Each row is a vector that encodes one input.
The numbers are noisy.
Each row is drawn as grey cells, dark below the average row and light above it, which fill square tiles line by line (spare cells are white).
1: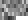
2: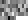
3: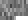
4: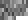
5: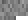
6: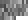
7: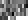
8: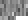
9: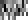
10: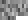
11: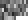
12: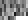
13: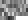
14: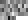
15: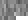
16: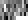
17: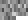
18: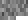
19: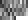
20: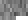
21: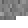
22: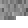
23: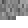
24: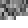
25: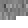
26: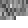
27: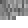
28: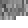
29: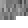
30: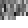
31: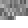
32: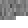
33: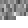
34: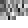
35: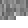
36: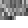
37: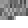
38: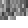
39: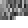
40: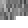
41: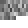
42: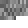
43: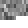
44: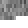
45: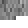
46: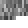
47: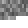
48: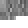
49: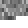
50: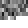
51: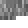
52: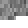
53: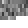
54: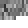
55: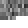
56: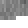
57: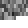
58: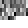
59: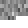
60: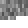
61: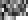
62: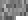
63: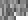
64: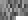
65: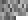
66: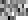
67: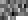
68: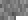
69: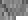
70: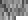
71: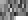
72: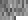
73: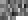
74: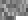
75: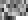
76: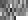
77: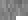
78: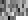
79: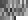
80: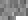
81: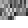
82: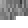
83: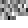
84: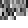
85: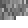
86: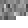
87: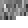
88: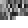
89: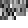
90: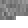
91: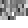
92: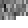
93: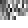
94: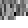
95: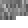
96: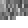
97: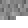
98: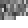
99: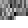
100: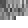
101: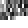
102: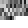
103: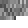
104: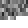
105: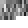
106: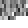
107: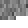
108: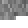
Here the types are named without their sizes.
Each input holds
a point on a line and a true/false value.
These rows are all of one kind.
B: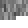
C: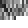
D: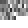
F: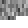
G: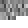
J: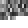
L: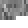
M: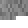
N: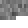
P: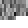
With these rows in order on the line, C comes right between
B and L.
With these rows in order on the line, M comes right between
D and J.
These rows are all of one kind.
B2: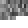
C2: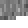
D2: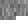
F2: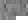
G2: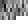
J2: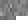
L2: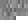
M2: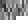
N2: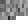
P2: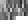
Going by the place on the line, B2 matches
C2, F2, G2 and J2.
